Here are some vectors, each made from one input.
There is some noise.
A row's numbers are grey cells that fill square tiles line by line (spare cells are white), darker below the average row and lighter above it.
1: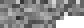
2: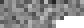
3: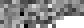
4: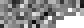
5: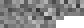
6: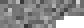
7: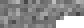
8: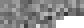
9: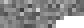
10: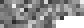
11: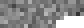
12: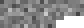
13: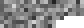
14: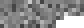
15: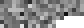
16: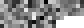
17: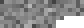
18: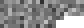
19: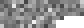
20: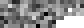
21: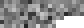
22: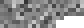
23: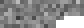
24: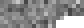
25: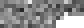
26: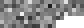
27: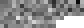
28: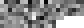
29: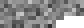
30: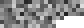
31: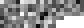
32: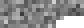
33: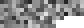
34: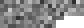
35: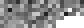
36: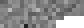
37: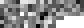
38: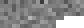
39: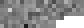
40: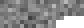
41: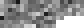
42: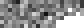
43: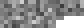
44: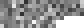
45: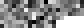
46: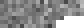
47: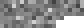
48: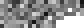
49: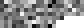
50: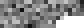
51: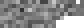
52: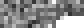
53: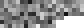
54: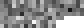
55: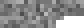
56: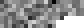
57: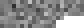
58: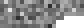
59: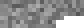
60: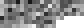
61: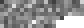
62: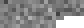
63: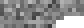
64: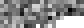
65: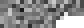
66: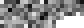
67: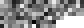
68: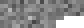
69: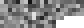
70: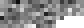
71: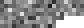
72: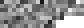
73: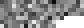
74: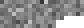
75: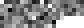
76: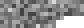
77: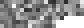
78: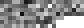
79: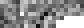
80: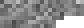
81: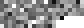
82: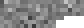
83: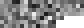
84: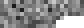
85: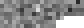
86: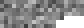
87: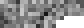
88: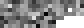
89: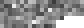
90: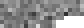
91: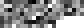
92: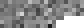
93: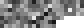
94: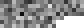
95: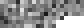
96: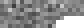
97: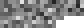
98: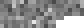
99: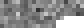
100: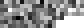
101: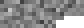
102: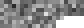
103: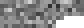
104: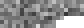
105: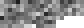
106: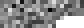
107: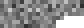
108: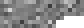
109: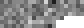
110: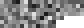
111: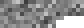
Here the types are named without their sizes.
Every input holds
either a label, or a point on a line and a node of a tree.
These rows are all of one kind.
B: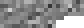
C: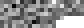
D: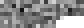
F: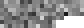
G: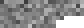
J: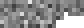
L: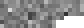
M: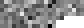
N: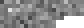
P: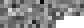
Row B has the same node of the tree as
C, D, F and L.
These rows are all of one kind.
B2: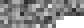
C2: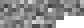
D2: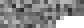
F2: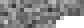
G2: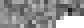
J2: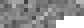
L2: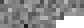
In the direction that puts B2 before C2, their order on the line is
B2, C2, J2, G2, L2, D2, F2.
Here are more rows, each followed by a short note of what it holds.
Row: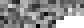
a label
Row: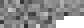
a point on a line and a node of a tree
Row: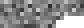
a point on a line and a node of a tree
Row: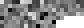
a label
